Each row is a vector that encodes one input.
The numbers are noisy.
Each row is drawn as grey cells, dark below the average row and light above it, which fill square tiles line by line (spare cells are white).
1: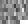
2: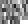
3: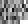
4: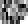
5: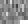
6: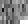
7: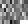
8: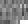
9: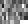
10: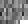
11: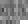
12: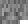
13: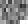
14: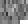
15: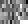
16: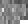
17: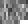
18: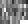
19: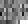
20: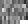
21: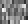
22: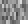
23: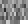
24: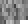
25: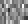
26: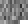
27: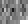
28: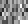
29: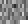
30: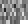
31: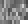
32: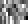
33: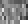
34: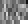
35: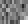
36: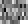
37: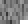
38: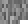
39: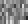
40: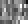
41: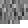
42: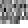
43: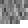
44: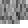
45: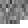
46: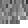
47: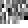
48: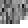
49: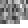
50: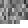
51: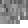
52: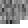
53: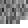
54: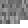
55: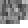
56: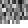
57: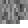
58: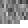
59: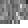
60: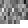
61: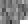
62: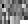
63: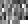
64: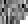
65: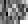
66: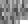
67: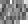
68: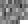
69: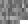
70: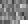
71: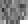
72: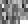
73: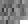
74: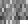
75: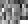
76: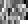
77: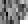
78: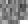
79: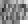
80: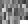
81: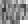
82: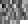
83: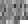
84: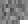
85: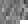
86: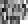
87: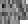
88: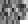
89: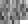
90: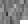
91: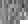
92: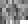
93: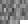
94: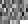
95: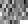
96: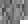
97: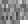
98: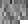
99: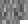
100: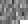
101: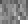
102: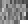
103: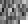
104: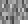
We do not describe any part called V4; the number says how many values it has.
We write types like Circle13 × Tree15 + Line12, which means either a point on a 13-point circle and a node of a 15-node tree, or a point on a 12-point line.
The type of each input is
Circle5 × (Circle5 + Line5 × (Line5 + V4)).
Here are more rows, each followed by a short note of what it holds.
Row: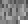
a point on a 5-point circle, a point on a 5-point line and a value of V4
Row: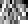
a point on a 5-point circle, a point on a 5-point line and a value of V4
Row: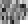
a point on each of two 5-point circles
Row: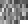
a point on a 5-point circle, a point on a 5-point line and a value of V4
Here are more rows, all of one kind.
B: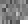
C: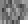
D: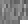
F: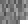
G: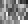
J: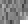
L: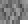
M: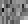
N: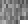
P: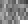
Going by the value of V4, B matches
C, D, L and M.
